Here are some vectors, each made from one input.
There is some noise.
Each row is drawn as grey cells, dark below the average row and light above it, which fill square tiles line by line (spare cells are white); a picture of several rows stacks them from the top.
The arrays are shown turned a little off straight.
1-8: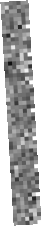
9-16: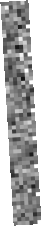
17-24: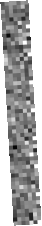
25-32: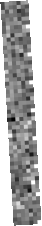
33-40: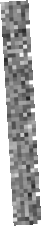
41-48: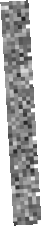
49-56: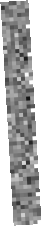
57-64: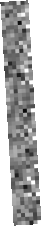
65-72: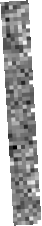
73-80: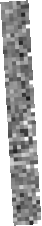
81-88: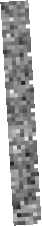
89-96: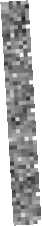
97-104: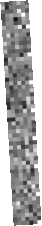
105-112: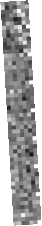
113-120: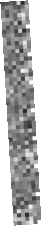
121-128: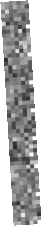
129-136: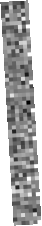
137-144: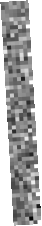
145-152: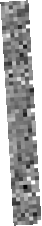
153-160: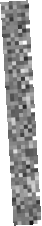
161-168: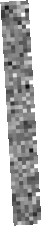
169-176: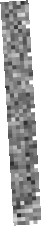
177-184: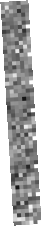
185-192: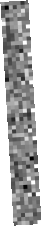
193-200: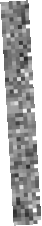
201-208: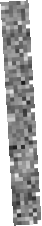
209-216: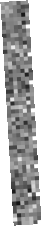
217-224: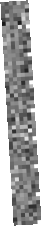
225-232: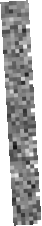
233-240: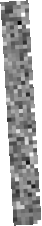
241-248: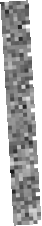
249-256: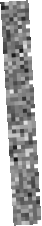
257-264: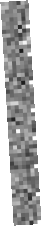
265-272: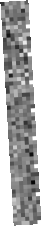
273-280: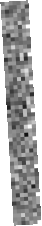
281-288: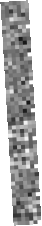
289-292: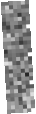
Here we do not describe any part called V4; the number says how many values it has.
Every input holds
a node of a 9-node tree, together with either a point on a 16-point line, or a value of V4.
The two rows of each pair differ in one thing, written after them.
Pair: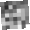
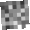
the node of the tree
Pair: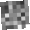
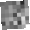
the value of V4
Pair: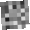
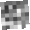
the node of the tree
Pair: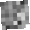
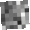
the value of V4
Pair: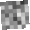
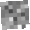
the value of V4
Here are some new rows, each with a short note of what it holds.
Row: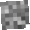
a point on a 16-point line and a node of a 9-node tree
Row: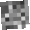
a node of a 9-node tree and a value of V4
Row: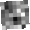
a node of a 9-node tree and a value of V4
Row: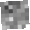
a node of a 9-node tree and a value of V4
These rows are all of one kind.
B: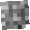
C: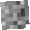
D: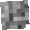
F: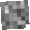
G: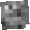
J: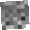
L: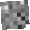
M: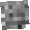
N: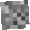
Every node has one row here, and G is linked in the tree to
D.
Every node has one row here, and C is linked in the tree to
L and N.
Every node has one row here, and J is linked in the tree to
F.
